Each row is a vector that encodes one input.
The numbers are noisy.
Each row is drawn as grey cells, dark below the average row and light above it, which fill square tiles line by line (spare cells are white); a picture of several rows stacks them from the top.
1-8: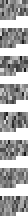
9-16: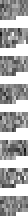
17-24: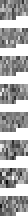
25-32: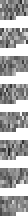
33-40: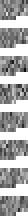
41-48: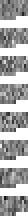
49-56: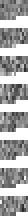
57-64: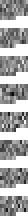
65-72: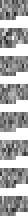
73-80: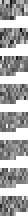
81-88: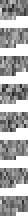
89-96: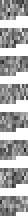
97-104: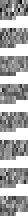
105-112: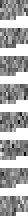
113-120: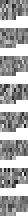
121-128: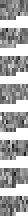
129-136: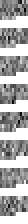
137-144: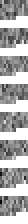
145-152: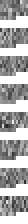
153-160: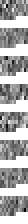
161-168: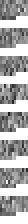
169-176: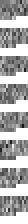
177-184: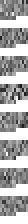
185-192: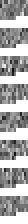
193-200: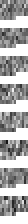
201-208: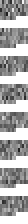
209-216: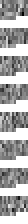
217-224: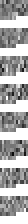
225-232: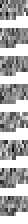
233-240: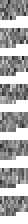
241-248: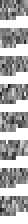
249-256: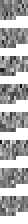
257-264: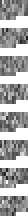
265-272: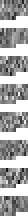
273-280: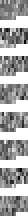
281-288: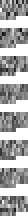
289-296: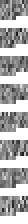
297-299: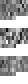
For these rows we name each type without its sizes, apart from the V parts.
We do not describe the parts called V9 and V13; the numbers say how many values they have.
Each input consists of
a point on a circle, together with either a true/false value and a value of V9, or a value of V13.
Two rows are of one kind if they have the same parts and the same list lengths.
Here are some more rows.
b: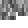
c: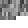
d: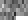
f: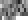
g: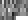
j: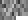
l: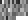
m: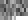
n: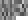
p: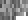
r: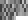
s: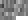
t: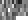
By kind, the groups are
b, f, g, j, l, m, n, t
c, d, p, r, s

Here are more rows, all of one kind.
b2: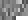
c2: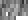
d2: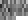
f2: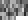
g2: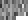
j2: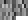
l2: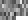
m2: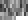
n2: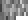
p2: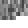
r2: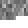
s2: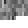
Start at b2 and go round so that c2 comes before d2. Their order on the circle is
b2, c2, p2, d2, m2, f2, r2, s2, j2, g2, l2, n2.
